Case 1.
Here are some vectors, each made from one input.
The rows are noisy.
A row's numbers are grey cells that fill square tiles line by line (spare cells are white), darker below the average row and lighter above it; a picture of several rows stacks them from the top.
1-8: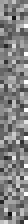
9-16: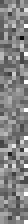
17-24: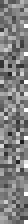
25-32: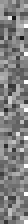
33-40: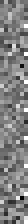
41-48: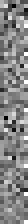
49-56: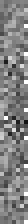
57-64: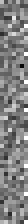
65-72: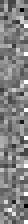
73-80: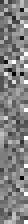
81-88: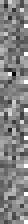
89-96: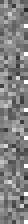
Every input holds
a point on an 18-point circle.
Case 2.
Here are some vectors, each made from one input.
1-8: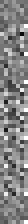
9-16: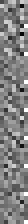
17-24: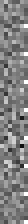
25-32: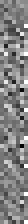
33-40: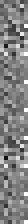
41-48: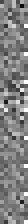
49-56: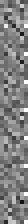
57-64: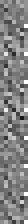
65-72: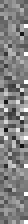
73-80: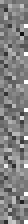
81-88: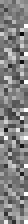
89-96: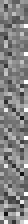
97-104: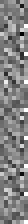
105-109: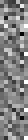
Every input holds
a point on a 10-point line.
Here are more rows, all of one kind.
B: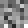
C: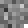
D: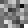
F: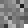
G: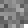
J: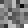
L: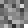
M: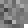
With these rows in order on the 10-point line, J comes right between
D and F.
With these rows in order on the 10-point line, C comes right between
G and M.
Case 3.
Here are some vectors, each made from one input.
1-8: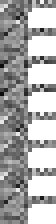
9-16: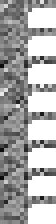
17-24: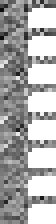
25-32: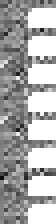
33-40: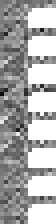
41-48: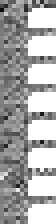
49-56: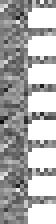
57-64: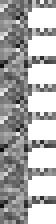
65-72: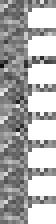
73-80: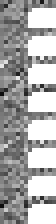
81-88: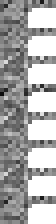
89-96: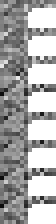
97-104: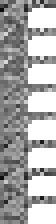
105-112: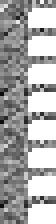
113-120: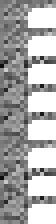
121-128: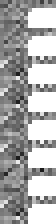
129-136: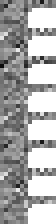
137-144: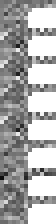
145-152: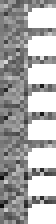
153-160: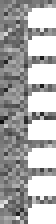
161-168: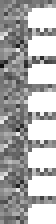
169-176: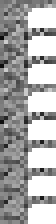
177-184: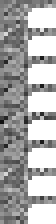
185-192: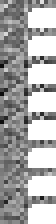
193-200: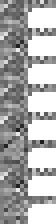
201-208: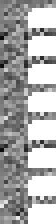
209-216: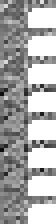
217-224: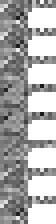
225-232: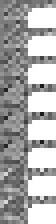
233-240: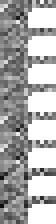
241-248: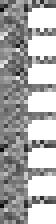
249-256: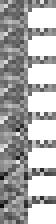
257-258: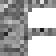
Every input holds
a point on a 7-point line.
